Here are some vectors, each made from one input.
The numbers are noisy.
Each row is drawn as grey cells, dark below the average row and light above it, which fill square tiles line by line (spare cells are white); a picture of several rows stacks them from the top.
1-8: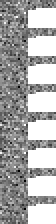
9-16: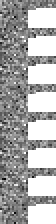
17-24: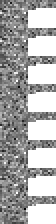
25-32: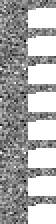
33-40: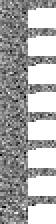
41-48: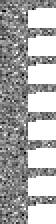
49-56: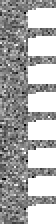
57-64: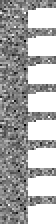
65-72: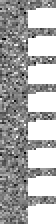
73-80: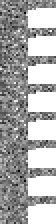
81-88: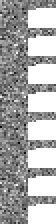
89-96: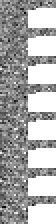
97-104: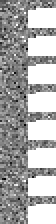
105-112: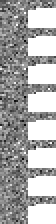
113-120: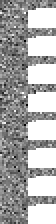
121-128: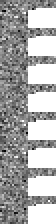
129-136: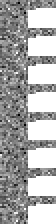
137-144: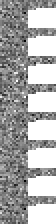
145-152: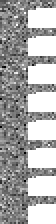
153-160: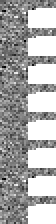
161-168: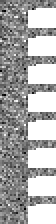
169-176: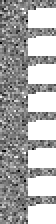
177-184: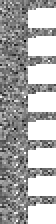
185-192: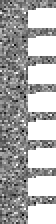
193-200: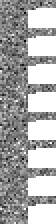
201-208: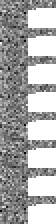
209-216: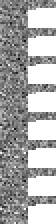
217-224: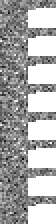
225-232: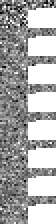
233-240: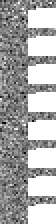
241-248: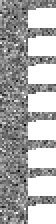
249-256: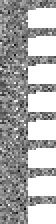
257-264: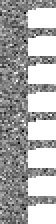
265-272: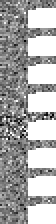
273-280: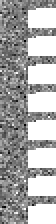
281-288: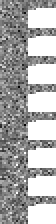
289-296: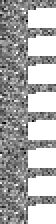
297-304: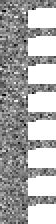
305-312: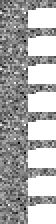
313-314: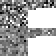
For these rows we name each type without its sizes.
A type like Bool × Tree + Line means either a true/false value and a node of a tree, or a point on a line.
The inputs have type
List(Circle).
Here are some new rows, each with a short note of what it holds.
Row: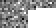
a list of one item
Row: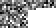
the empty list
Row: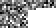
the empty list
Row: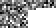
the empty list
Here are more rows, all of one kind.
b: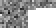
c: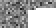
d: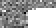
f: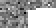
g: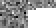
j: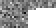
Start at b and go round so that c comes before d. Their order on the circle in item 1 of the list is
b, c, f, g, d, j.
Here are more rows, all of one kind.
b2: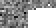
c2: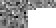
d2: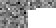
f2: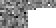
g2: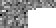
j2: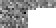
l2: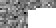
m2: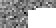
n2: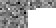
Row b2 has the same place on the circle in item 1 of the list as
c2, f2 and g2.
